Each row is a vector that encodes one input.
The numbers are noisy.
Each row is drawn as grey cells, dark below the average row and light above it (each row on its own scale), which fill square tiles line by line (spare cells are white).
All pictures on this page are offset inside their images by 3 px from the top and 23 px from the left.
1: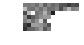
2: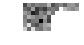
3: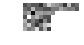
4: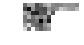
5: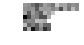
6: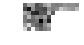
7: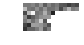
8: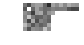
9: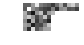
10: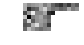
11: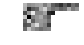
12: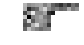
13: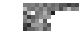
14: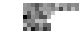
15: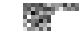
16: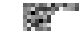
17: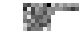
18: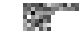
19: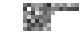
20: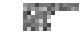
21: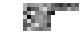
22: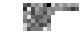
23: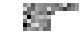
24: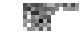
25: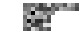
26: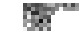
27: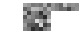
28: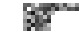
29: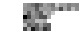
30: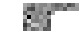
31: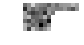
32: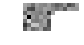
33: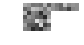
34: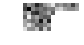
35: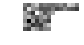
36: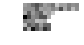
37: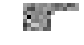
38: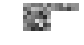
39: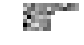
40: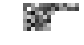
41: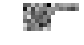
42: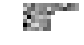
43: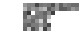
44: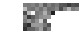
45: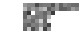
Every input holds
either a point on each of two 4-point lines, or a point on a 7-point line.
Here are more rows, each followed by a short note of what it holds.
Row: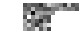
a point on each of two 4-point lines
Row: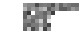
a point on a 7-point line
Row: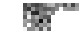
a point on each of two 4-point lines
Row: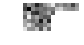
a point on each of two 4-point lines
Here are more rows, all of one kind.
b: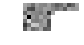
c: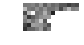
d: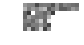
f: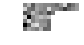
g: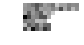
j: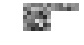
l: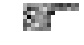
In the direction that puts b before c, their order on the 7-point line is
f, b, l, c, d, g, j.
